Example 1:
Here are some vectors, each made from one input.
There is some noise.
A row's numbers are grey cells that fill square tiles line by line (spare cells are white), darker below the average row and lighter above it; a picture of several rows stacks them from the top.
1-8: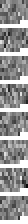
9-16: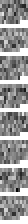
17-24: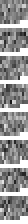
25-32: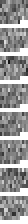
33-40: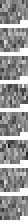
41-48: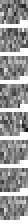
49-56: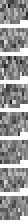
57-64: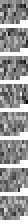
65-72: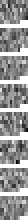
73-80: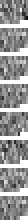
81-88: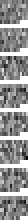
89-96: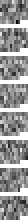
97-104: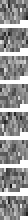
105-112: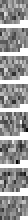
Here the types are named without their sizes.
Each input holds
either a point on a line, or a node of a tree.
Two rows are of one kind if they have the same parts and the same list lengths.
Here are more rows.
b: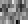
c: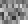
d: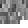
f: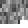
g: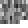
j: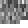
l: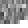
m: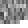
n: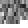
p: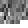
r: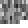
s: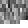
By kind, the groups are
b, g, j, n, p, r, s
c, d, f, l, m

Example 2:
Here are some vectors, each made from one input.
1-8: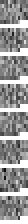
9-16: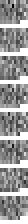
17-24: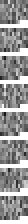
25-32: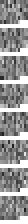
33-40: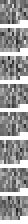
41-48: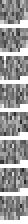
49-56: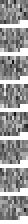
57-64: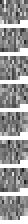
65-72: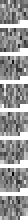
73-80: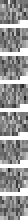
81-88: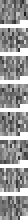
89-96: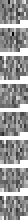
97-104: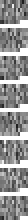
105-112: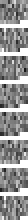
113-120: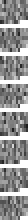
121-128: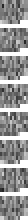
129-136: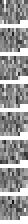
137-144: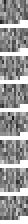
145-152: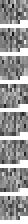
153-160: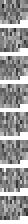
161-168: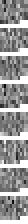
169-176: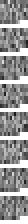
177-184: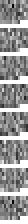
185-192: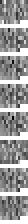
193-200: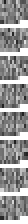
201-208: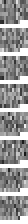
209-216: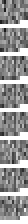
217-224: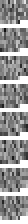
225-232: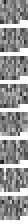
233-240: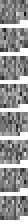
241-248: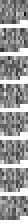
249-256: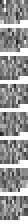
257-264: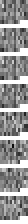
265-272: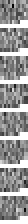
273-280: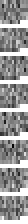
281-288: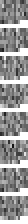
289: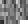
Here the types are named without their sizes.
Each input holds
a point on a line and a true/false value.
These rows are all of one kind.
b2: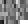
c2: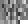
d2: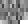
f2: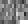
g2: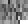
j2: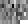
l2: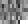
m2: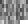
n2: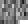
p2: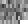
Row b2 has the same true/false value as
f2 and n2.
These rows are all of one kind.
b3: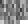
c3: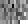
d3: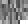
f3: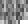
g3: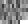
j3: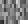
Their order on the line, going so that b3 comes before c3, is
b3, f3, g3, d3, j3, c3.
